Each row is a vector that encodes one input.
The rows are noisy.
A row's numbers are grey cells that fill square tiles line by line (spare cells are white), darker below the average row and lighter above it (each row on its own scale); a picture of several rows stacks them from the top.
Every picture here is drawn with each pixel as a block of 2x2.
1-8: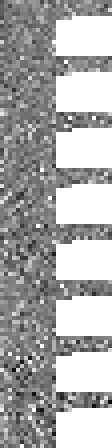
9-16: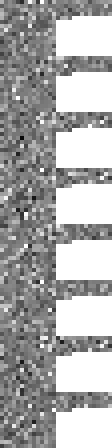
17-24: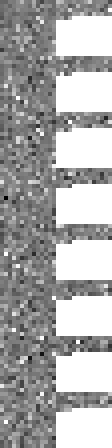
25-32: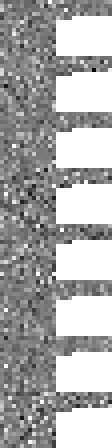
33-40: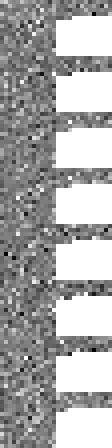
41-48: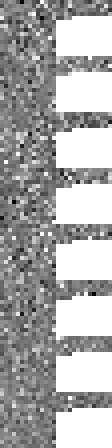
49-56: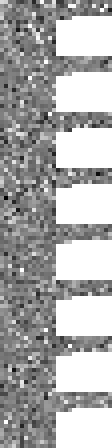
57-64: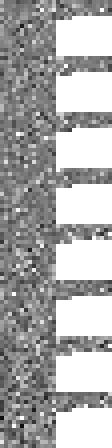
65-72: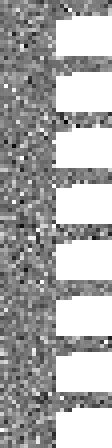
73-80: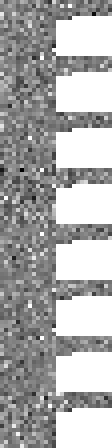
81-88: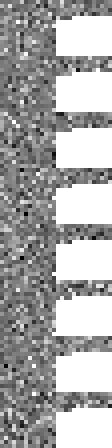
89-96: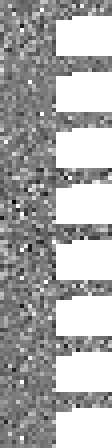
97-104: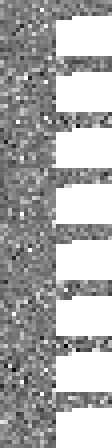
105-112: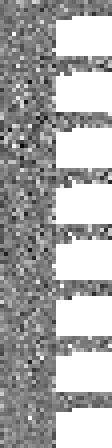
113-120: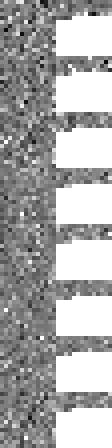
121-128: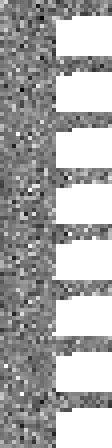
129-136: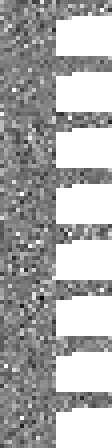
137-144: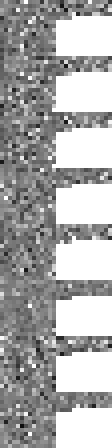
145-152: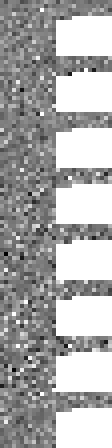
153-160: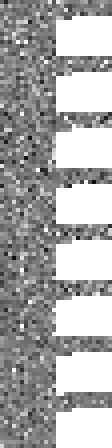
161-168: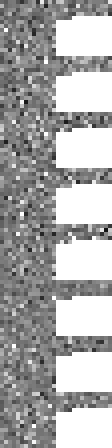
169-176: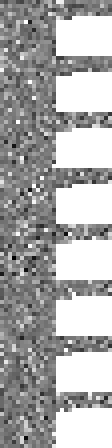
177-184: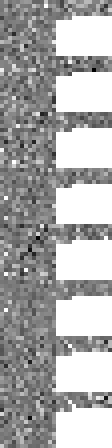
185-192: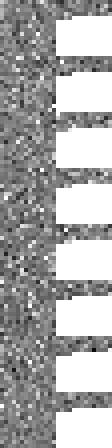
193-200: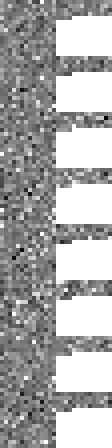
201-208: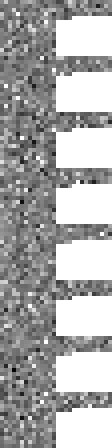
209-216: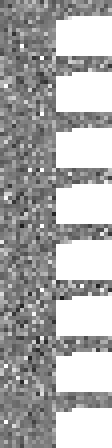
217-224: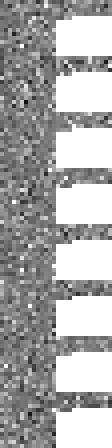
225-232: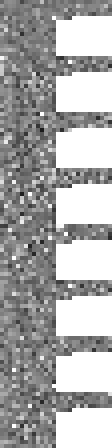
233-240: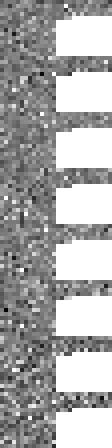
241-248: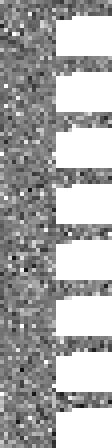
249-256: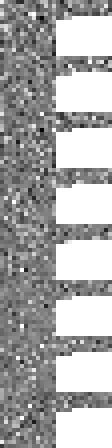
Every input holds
a true/false value, together with either a point on a 9-point circle, or one of 5 labels.
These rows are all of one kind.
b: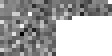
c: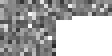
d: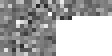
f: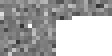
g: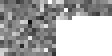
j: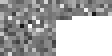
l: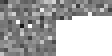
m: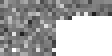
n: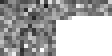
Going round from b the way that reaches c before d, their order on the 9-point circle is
b, c, n, g, l, d, j, m, f.
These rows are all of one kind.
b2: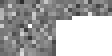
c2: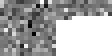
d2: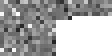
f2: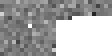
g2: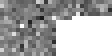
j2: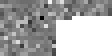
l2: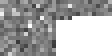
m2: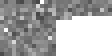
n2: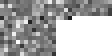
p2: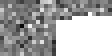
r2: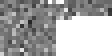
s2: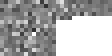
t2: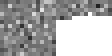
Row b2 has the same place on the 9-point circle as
j2, n2, p2 and t2.
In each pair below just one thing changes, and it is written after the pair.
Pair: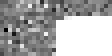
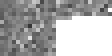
the true/false value
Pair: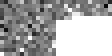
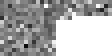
the label
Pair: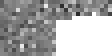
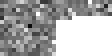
the true/false value
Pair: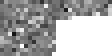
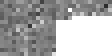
the true/false value
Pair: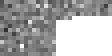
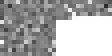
the true/false value
